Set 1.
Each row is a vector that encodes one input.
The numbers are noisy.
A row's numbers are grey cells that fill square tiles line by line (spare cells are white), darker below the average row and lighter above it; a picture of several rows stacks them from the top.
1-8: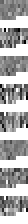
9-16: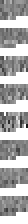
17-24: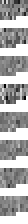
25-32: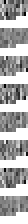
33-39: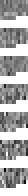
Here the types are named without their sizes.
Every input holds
either a fixed value, or three true/false values.
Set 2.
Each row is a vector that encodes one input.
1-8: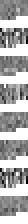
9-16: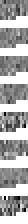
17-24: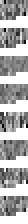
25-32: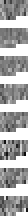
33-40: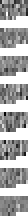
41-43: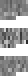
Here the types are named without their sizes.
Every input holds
either a fixed value, or three true/false values.
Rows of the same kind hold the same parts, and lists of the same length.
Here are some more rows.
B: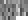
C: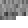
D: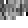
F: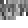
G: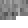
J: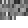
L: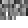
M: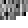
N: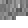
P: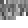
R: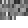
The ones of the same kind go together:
B, C, D, F, G, M, N, P
J, L, R

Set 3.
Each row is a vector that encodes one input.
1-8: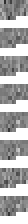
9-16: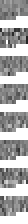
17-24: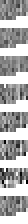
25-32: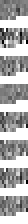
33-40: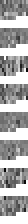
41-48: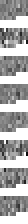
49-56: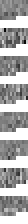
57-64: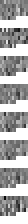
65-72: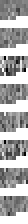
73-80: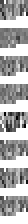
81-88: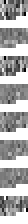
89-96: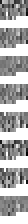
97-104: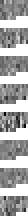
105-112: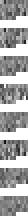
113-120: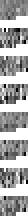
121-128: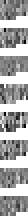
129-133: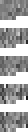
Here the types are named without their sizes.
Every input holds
either a fixed value, or three true/false values.
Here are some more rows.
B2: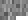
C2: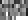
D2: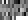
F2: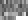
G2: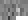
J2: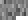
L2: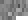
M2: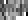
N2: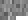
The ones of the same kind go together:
B2, F2, G2, J2, L2, M2, N2
C2, D2

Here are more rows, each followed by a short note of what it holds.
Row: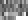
three true/false values
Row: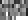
a fixed value
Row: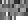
a fixed value
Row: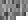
three true/false values
